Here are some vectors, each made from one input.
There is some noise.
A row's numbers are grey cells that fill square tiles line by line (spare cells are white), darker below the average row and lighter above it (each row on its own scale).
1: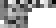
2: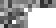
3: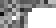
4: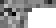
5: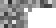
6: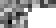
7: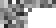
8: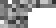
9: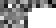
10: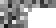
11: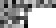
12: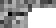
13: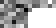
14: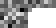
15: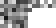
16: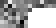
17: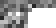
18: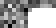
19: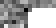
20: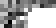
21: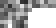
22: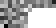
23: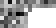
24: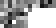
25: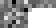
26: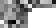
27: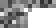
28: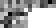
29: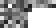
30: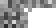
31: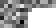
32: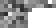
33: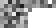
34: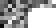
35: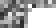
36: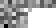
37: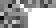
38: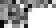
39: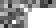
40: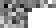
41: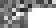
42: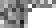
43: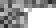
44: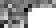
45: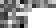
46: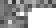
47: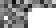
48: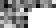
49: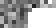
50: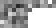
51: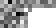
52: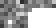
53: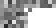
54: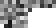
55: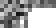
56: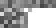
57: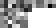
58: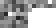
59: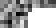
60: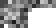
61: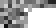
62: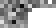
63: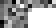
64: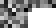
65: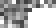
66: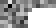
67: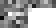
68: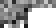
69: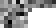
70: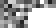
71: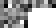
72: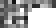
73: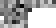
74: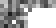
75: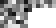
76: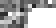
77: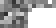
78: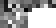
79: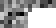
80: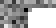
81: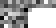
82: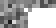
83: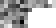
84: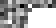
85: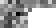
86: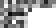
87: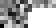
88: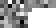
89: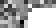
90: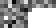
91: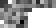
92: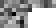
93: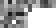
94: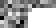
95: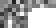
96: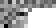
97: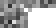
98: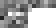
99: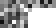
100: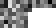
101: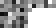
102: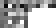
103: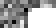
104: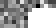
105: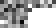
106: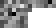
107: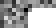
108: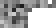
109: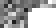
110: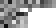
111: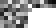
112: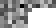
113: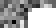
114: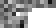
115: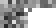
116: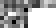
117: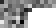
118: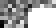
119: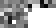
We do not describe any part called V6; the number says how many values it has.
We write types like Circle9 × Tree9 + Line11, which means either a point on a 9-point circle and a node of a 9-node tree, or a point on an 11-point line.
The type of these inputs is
(Bool × Bool × Bool + Unit) × Tree7 × V6.
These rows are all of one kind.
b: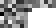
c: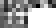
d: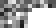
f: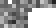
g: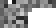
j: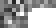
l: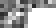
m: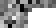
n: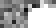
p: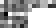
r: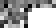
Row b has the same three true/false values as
c, d and p.
